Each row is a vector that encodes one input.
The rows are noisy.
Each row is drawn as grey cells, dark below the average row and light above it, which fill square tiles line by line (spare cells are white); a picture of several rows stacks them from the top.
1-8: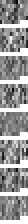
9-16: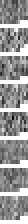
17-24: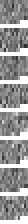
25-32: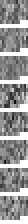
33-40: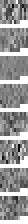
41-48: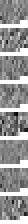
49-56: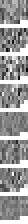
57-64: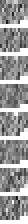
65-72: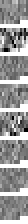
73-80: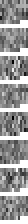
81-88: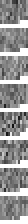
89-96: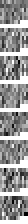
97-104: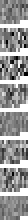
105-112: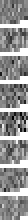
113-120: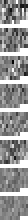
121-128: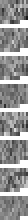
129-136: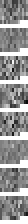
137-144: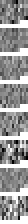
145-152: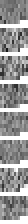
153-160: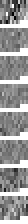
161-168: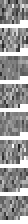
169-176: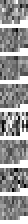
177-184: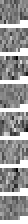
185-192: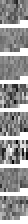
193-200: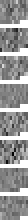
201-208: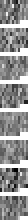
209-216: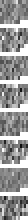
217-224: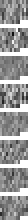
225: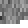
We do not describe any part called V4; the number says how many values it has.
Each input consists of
either a true/false value and a value of V4, or a list of up to three points on a 5-point line.
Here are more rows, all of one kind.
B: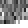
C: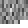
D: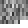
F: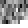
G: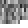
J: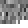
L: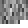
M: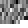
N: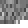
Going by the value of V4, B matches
D, J and N.
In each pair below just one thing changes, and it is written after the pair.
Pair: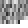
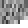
the true/false value
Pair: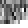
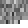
the value of V4
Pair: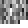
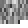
the true/false value
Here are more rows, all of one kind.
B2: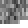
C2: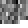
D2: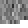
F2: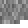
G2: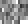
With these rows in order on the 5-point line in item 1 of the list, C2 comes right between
B2 and D2.
